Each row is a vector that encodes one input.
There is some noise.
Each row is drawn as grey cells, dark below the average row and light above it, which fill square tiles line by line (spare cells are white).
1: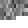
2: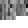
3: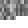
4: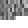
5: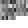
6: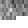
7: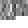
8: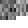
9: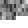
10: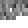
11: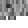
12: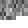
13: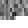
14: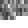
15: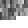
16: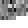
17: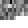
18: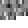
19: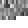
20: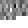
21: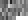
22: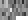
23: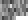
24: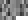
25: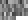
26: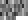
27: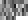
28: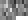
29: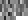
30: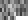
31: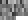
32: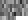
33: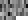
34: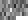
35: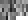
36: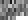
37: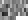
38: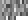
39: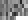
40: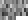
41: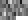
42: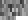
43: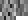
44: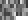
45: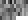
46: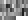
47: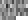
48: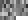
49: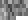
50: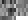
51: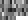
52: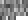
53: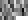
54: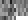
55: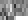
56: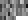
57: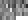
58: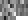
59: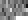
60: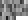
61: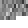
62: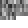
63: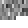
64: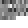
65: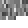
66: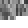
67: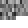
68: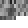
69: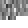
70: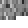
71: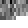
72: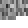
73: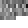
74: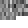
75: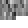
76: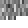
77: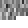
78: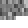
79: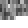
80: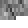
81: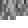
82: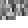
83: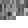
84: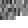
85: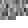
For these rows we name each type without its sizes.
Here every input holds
a label, together with either a label, or four true/false values.
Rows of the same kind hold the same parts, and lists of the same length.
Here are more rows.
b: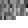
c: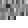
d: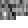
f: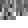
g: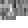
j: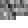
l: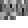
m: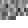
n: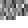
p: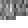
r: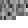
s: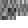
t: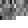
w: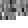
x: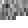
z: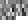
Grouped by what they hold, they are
b, c, d, f, g, j, m, p, r, s, t, x
l, n, w, z

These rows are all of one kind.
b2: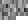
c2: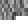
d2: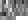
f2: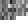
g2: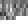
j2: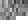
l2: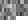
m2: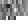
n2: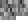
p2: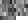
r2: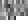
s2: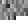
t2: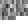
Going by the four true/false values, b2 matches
f2 and t2.
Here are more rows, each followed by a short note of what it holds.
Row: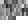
two labels
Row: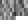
a label and four true/false values
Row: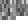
a label and four true/false values
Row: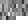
two labels
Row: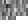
a label and four true/false values
